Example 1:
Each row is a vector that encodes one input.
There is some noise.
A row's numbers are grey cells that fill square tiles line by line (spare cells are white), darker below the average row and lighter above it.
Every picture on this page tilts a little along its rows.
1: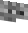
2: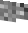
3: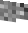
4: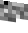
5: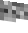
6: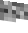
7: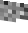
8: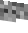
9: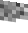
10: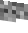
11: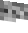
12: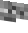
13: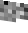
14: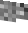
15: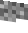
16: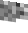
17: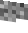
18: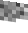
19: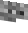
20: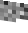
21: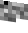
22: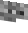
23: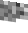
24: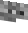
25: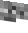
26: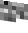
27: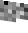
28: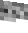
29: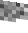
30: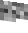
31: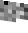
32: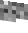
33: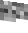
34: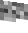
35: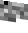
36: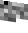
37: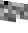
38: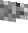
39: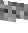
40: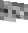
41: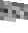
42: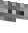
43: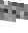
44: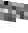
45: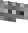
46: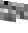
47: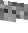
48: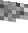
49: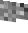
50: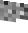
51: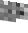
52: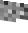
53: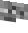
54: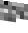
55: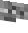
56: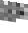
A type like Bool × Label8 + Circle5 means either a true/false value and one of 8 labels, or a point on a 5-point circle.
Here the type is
Bool × Line7.
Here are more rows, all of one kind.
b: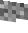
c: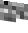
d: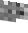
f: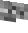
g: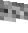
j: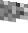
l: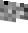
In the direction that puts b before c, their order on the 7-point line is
g, j, d, b, f, c, l.
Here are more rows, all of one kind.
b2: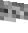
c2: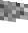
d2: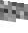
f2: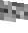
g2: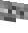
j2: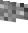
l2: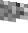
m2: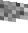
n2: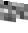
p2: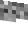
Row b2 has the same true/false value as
d2, f2, j2 and p2.
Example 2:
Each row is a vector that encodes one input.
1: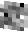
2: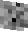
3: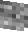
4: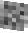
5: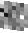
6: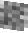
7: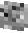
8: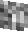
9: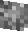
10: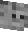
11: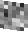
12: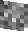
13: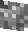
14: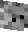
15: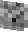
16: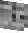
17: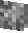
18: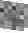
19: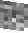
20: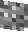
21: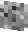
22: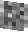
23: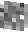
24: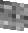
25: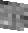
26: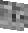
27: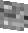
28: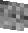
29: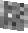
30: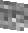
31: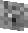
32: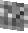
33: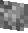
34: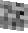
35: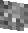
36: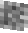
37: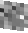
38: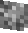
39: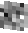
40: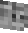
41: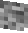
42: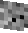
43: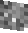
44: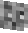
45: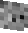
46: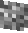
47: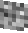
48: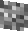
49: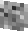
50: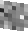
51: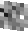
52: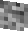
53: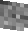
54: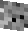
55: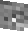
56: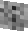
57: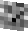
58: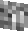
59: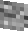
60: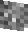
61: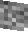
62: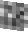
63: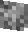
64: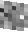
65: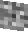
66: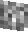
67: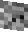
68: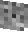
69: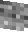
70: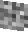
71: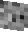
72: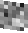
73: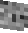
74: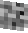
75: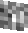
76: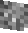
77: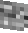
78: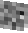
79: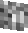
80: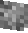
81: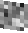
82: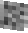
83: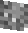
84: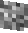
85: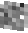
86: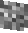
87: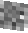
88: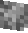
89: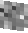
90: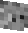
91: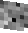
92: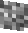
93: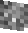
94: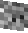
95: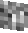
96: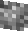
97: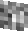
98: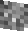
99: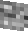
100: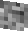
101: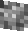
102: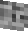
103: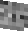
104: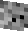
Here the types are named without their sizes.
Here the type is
(Bool × Bool × Bool + Unit) × Line.
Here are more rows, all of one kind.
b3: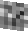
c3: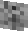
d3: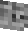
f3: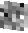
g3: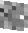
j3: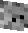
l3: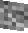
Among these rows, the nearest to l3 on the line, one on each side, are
b3 and c3.
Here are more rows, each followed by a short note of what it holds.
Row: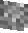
a point on a line
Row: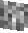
a point on a line
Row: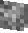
a point on a line
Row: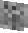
a point on a line and three true/false values
